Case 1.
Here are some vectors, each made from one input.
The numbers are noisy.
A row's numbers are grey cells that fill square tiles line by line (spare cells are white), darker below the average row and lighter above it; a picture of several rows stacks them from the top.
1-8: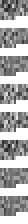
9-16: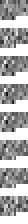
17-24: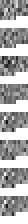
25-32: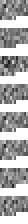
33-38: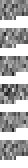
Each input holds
a point on a 7-point line.
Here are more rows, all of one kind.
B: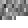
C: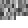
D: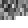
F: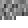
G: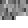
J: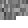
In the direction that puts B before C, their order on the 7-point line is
D, G, J, F, B, C.
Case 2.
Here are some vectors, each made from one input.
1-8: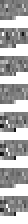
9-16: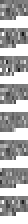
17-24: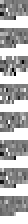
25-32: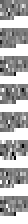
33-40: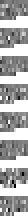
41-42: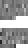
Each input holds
either a fixed value, or a node of a 7-node tree.
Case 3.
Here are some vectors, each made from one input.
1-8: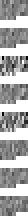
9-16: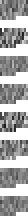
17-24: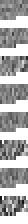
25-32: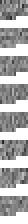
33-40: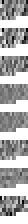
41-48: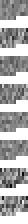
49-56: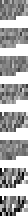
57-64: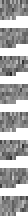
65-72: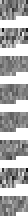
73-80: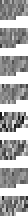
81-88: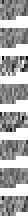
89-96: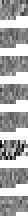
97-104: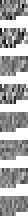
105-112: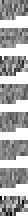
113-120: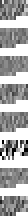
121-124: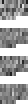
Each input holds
one of 6 labels.
